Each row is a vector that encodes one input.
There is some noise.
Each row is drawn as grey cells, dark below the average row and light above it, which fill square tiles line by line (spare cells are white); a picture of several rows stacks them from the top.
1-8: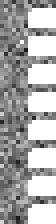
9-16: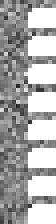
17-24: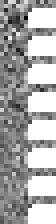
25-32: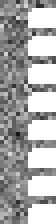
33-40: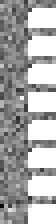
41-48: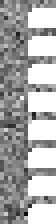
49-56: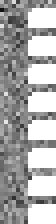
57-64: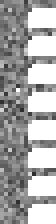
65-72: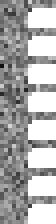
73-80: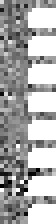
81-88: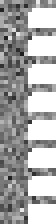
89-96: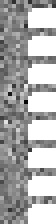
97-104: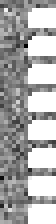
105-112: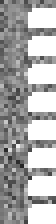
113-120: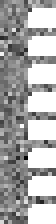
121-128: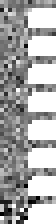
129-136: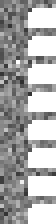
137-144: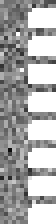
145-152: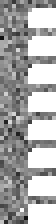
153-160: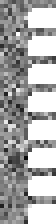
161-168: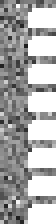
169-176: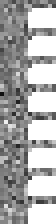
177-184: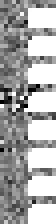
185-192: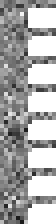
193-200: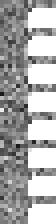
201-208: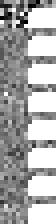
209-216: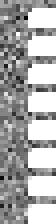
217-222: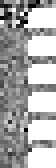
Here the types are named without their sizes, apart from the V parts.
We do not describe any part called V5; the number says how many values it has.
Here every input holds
a list of items, each a true/false value and a value of V5.
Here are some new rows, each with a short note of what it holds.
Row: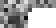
a list of one item
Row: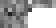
a list of three items
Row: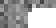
a list of three items
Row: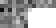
a list of three items
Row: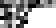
the empty list
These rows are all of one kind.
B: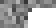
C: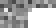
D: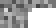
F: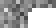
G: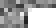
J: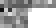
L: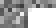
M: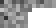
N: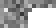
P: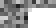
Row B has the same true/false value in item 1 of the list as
F, N and P.
